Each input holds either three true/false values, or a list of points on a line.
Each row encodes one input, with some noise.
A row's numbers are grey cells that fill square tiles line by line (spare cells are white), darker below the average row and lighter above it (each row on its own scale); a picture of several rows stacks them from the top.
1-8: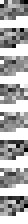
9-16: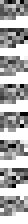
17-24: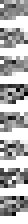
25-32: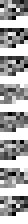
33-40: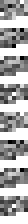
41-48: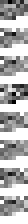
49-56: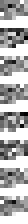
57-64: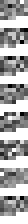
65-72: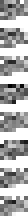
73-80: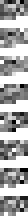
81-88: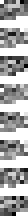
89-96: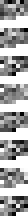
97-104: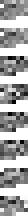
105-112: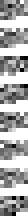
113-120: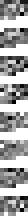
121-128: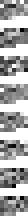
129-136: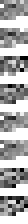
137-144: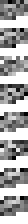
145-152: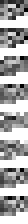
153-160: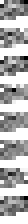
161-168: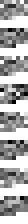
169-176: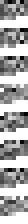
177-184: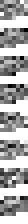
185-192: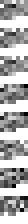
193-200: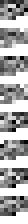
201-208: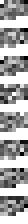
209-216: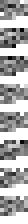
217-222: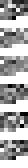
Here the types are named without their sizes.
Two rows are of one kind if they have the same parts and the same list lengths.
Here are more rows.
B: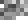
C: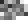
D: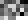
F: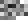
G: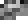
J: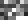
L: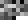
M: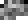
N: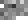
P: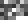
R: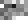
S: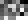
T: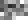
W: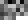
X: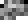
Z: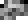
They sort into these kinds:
B, N, R
C, F, T
D, G, L, M, S, W, X, Z
J, P

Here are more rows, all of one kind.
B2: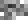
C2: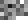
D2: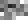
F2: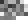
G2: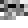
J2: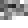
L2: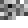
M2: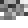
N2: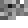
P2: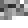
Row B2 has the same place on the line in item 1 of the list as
D2 and J2.
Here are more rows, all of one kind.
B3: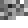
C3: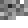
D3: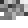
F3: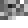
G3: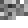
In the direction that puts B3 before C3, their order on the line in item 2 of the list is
D3, G3, B3, C3, F3.
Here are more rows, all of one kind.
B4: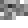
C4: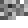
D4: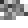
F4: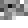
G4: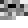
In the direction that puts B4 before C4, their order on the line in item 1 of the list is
D4, G4, B4, F4, C4.
